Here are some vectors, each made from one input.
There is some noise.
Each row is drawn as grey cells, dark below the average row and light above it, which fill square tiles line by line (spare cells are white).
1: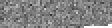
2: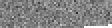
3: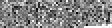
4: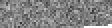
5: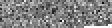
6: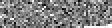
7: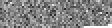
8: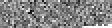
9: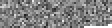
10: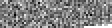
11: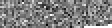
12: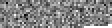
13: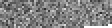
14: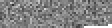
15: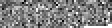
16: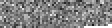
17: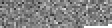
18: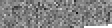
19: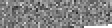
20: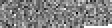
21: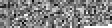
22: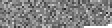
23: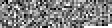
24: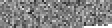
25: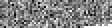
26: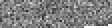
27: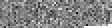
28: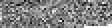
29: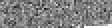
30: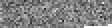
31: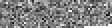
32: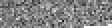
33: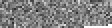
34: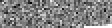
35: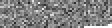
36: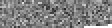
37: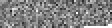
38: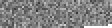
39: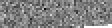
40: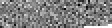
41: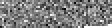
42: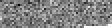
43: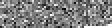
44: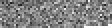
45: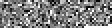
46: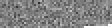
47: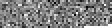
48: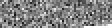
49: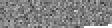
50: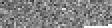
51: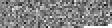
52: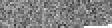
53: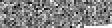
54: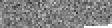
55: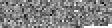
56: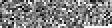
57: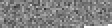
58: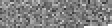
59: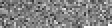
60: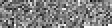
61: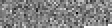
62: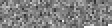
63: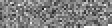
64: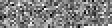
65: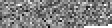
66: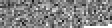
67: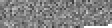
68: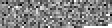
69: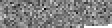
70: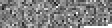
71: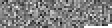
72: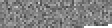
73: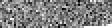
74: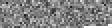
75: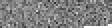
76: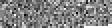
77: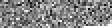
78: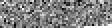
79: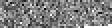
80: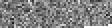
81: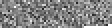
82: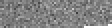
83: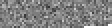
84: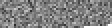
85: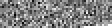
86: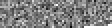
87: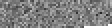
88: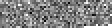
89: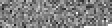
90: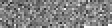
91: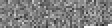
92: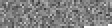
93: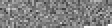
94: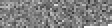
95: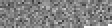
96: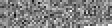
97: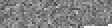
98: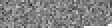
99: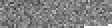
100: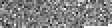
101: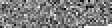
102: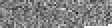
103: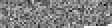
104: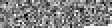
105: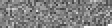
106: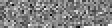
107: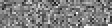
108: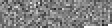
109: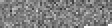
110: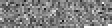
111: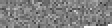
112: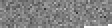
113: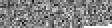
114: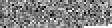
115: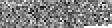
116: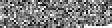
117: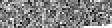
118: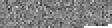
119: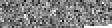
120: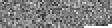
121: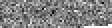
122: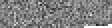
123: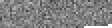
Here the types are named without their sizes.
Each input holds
either three labels, or a list of points on a circle.
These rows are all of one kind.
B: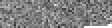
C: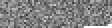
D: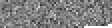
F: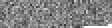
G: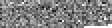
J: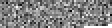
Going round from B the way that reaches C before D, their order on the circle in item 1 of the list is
B, F, G, C, D, J.
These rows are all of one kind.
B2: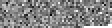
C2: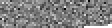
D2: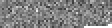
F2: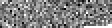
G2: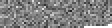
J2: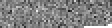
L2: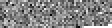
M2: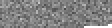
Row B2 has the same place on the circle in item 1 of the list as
F2 and L2.
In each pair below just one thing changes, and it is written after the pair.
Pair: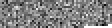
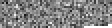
the place on the circle in item 1 of the list
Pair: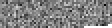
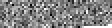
the place on the circle in item 1 of the list
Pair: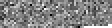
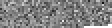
the place on the circle in item 1 of the list
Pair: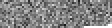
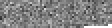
the place on the circle in item 1 of the list
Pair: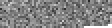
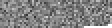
the place on the circle in item 2 of the list
